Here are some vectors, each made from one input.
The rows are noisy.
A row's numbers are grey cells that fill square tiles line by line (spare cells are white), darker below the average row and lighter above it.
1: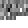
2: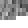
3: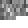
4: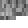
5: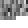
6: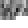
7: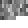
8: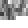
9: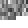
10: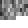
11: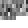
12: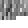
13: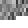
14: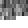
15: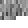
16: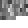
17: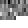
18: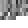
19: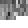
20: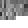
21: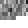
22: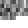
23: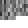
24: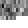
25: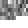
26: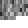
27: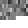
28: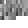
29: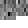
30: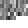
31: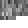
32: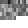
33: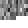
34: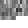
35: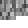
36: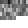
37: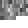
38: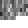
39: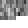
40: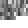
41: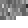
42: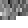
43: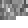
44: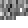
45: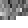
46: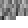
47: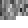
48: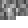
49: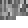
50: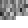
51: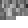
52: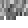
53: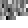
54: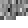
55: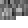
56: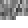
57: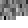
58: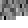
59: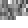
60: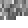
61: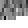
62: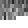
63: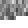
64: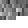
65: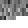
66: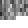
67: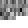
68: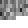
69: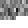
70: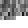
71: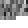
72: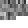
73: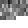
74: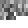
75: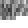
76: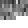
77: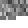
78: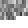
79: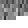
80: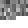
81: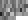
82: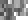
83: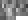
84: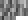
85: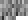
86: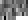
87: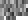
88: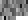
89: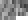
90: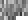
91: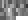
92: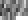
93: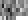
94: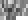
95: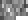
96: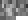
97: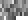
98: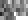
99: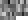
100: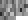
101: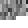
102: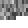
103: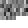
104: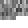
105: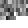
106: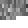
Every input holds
four true/false values, together with either a point on a 7-point line, or a node of a 7-node tree.
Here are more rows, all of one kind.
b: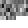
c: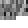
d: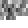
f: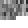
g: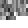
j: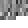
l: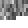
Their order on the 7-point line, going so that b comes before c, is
b, c, j, f, l, d, g.
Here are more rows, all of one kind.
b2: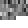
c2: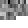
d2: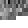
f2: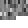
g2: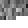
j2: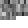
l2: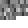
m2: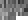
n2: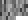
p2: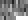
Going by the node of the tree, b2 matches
c2, d2, f2 and m2.
